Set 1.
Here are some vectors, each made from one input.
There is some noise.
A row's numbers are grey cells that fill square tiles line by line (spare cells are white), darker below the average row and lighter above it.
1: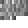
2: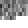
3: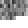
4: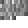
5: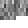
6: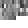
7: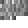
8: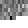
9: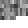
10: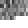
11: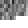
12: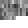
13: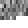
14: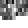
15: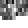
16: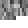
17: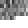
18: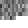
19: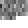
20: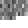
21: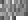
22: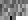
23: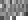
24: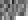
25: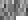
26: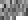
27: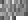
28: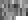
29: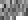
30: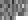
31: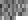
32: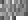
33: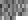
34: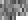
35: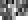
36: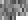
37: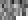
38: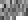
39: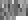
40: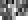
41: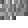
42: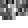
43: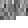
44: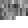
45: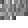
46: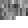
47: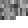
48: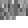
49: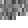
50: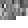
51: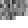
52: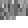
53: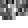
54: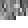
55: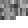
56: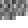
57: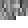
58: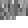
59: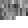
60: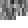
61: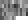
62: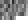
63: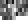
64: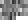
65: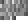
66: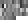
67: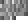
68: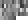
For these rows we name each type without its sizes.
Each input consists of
a list of points on a line.
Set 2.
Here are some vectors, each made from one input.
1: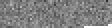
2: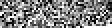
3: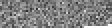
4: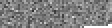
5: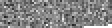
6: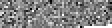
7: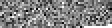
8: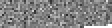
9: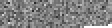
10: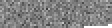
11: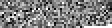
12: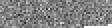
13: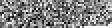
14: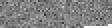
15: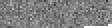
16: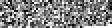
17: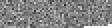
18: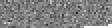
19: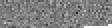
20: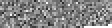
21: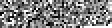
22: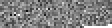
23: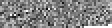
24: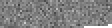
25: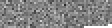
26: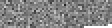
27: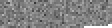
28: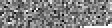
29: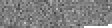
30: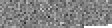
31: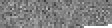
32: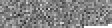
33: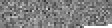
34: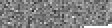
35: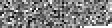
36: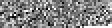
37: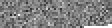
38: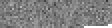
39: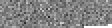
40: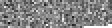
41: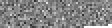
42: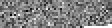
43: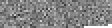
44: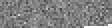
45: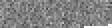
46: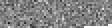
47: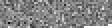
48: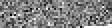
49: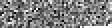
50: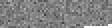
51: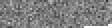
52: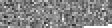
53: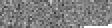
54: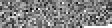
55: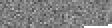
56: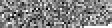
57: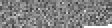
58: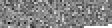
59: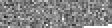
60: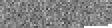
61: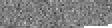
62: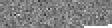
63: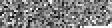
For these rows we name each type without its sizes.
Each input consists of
either a label, or a point on a line.
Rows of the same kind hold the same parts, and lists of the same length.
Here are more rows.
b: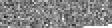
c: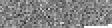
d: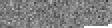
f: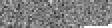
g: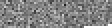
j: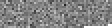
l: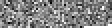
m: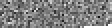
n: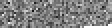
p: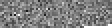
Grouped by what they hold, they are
b, c, g, j, l
d, f, m, n, p

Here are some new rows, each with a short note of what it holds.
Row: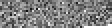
a label
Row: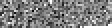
a label
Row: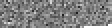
a label
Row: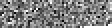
a label
